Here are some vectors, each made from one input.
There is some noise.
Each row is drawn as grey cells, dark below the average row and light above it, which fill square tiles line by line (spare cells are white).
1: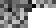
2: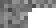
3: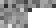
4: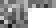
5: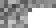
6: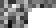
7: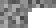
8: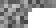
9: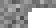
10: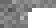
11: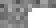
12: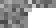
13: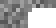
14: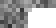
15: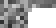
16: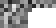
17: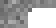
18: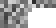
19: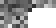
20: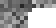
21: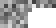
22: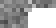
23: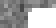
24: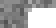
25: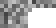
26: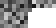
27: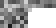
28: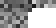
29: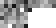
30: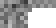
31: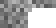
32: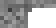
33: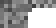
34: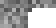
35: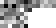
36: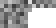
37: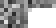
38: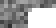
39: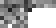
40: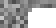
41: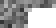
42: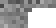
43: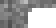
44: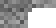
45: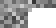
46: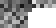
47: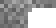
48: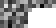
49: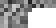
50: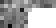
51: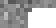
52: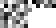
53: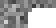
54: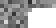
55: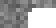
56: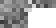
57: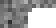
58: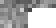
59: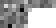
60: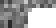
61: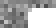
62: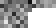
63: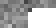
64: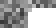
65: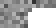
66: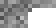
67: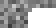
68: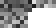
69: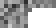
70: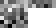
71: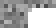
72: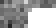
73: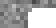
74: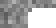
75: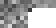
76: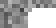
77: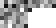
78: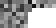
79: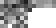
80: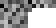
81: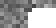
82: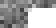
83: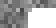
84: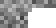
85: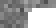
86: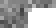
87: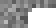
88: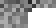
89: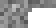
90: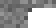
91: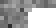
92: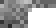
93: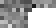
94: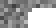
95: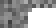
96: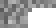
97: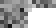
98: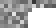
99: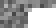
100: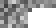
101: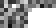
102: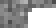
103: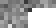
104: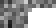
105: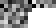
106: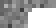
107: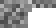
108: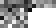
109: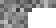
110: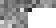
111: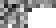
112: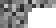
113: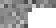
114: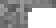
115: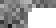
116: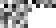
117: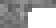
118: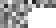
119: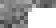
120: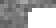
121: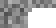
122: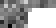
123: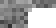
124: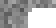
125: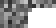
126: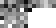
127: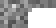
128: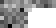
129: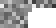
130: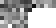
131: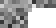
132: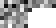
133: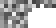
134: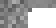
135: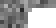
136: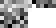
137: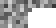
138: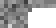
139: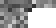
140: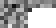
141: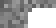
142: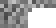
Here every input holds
either a fixed value, or two labels (each one of 6), or a node of a 10-node tree.
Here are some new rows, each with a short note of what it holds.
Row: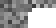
a node of a 10-node tree
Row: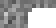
two labels (each one of 6)
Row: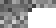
a node of a 10-node tree
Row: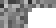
two labels (each one of 6)
